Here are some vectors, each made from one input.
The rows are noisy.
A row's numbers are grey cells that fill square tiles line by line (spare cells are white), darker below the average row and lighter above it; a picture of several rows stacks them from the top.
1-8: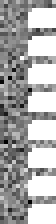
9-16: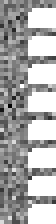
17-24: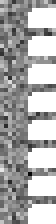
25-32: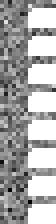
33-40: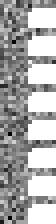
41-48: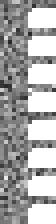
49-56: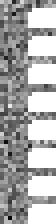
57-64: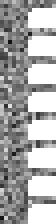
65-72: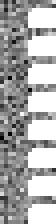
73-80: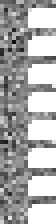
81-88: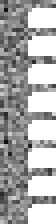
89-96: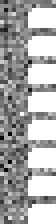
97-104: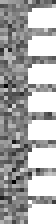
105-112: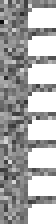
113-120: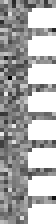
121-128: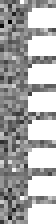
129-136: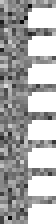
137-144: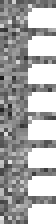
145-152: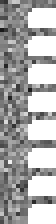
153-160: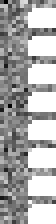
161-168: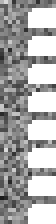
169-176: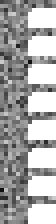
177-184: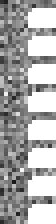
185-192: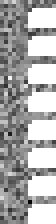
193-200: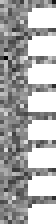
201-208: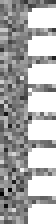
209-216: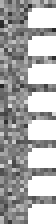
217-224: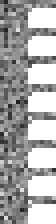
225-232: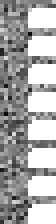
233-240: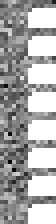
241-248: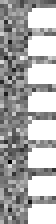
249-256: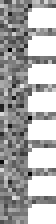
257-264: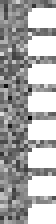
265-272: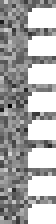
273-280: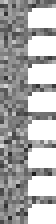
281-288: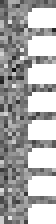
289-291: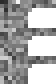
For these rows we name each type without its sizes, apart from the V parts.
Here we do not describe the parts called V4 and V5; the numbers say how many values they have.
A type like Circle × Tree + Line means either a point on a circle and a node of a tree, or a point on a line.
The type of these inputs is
Circle × (Circle × V4 + V5).
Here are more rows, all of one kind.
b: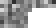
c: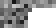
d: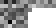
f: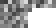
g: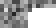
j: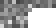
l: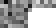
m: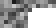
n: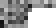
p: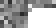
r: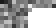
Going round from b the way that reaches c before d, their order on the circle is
b, c, n, p, d, l, r, f, j, g, m.
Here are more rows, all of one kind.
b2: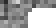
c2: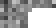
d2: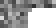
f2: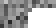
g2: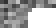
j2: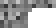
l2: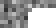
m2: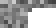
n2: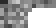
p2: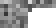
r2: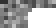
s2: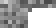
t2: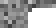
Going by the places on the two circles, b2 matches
c2, g2 and r2.
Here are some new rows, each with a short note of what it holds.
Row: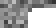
a point on each of two circles and a value of V4
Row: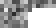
a point on a circle and a value of V5
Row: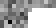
a point on a circle and a value of V5
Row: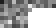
a point on a circle and a value of V5
